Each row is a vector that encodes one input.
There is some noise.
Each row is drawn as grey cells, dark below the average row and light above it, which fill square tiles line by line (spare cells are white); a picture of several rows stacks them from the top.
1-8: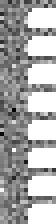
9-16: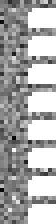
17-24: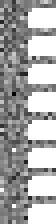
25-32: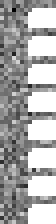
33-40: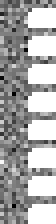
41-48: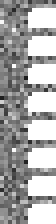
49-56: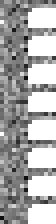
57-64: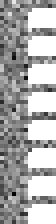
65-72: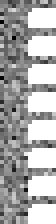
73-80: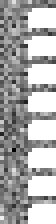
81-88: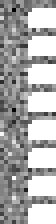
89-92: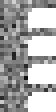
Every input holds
either one of 4 labels and a point on a 5-point line, or three true/false values.
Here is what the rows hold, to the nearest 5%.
About 40% of them hold one of 4 labels and a point on a 5-point line. The rest hold three true/false values.
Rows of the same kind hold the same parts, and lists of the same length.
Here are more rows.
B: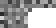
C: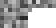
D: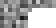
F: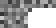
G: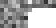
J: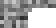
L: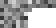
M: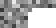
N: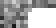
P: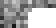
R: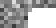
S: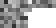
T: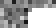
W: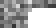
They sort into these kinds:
B, F, T
C, D, G, J, L, M, N, P, R, S, W

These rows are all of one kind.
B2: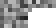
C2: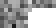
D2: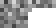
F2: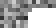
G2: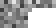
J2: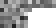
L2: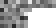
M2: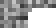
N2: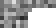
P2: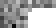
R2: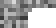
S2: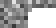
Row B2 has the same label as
F2, M2, N2 and R2.
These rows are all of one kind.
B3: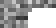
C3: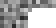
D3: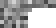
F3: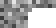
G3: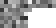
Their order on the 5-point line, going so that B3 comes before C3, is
B3, D3, F3, G3, C3.
